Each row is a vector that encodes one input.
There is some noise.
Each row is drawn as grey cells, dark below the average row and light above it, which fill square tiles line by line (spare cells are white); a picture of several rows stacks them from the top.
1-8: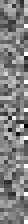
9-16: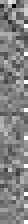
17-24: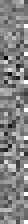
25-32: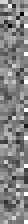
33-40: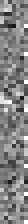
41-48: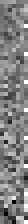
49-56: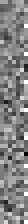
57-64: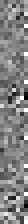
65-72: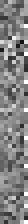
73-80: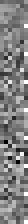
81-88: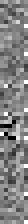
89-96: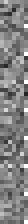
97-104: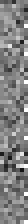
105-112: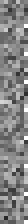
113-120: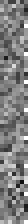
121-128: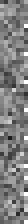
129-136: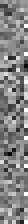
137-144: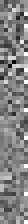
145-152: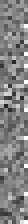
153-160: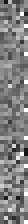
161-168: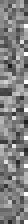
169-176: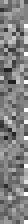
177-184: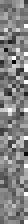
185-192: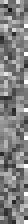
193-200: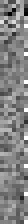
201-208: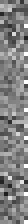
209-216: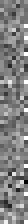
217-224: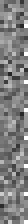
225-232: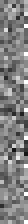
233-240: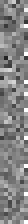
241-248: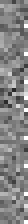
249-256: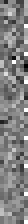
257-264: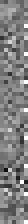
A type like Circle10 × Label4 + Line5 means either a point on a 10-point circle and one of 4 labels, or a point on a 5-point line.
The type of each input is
Line18 + Line19.
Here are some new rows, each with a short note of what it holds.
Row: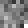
a point on a 19-point line
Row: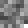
a point on an 18-point line
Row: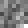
a point on an 18-point line
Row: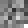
a point on an 18-point line
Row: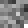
a point on a 19-point line
